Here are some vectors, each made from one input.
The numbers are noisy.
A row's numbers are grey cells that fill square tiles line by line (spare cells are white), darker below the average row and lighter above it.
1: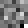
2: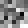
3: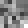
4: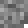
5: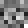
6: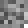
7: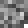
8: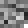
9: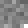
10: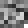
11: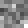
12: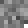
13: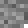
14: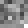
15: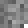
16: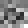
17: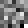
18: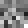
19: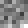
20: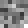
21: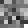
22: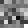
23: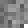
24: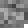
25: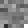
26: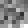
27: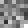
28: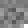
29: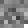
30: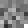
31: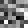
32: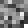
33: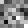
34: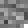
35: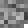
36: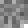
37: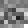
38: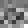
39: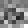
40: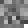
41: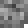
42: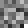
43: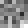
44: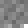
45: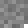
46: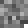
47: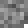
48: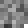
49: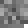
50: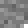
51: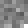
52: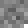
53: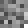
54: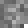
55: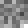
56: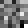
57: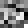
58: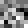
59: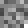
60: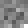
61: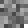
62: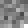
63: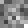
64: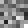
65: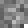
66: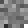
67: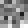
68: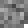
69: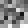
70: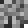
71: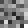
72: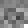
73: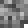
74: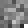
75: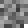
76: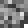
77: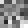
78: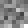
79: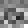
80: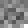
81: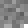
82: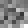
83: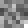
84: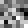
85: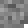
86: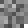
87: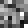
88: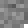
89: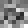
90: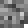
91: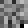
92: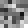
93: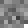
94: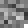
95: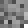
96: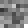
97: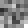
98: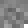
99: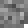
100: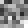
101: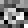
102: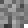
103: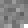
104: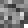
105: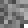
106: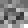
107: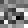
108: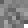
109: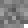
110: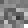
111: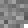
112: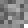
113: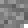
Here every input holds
either a point on a 13-point line, or three true/false values.
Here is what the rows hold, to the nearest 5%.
About 60% of them hold a point on a 13-point line. The rest hold three true/false values.
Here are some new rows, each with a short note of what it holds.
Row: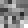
three true/false values
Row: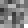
three true/false values
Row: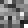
a point on a 13-point line
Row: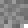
a point on a 13-point line
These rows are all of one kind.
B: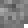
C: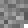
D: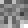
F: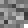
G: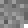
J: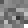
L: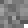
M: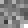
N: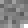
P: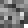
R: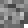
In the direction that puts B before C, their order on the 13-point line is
B, M, N, P, F, D, R, L, G, J, C.
